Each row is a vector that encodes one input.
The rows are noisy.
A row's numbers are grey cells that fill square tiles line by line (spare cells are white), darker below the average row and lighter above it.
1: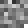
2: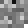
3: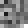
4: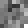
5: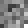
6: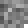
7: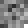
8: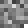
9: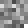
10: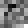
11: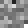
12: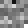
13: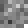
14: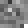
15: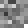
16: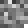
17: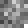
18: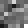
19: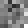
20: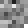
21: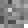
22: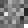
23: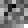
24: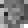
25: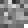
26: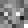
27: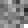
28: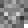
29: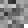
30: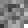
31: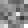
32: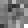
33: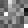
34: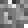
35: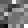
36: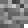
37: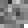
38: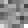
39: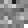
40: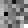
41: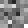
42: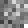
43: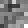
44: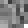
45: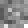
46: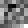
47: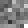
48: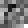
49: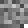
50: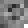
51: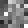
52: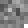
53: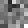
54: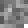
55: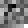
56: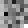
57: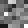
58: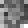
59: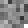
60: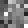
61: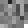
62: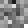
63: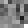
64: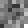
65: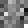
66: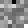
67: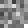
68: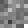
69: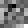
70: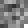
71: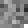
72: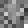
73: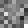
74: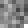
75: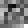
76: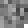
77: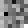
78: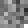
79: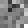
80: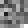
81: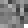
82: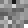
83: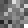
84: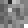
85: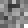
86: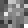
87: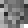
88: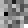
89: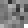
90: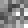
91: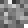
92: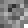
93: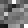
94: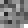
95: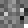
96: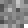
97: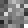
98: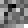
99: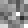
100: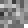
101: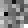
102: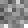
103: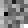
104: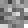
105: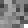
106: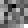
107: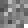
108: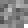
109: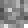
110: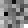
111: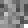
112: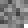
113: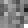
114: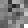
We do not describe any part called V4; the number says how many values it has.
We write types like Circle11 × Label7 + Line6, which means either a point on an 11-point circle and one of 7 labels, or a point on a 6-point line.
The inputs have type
List2(Line8) × V4.
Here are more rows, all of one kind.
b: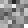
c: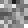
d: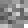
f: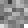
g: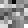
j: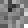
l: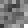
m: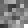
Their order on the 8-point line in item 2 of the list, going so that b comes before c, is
g, f, j, m, b, c, l, d.
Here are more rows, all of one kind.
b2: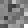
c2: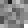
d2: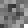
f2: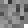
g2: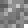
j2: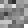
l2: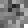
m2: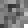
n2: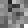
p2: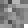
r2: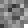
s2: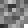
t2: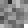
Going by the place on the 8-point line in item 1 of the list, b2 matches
c2, j2, p2 and t2.
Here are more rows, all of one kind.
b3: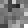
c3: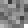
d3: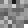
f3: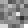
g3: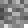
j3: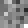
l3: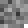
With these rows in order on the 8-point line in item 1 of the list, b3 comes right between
c3 and l3.
